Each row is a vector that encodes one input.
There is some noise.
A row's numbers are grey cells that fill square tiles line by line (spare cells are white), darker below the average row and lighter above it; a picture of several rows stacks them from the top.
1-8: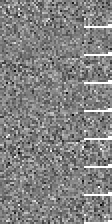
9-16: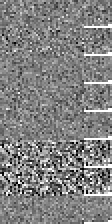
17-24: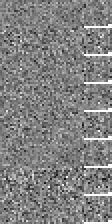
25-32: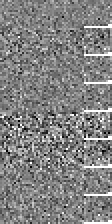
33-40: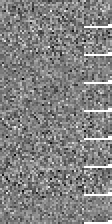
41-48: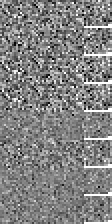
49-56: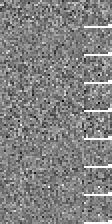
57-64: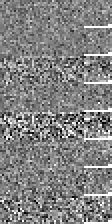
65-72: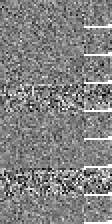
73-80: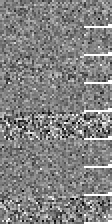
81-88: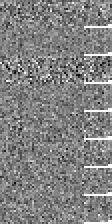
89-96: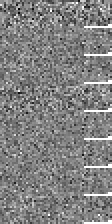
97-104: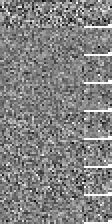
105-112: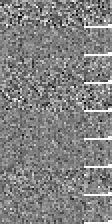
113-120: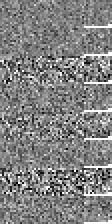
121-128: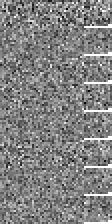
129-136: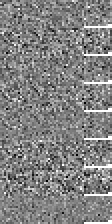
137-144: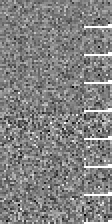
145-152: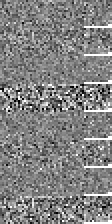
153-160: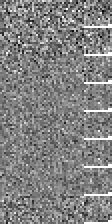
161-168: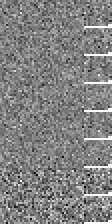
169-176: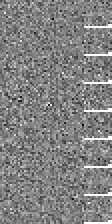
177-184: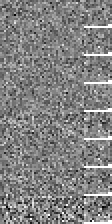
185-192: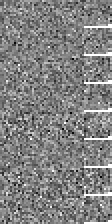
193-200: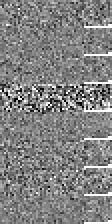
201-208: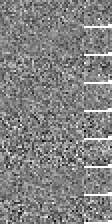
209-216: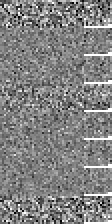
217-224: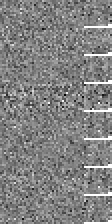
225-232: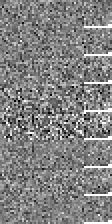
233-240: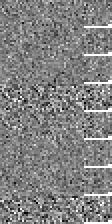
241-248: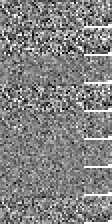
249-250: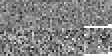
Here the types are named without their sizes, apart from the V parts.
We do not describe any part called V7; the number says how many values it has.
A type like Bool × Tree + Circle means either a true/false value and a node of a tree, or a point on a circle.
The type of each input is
(Line + V7) × (Tree + Unit).
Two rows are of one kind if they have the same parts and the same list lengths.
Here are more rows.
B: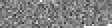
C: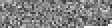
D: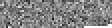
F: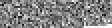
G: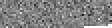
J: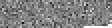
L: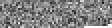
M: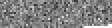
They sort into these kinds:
B, C, D, J, L
F
G
M

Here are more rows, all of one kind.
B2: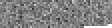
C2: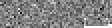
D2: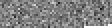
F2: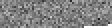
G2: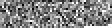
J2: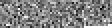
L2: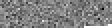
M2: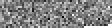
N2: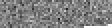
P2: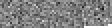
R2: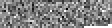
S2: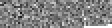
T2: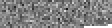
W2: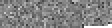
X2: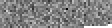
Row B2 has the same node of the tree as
G2, N2, S2 and T2.
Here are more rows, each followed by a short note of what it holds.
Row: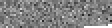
a point on a line
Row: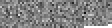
a node of a tree and a value of V7
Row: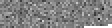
a point on a line and a node of a tree
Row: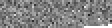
a point on a line
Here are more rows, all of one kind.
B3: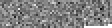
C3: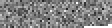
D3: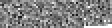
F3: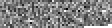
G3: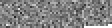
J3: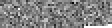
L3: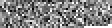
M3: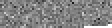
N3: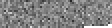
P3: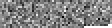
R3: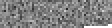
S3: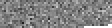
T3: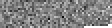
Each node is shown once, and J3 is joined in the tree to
M3 and N3.
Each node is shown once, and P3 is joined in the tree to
T3.
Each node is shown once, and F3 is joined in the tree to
B3, D3 and S3.
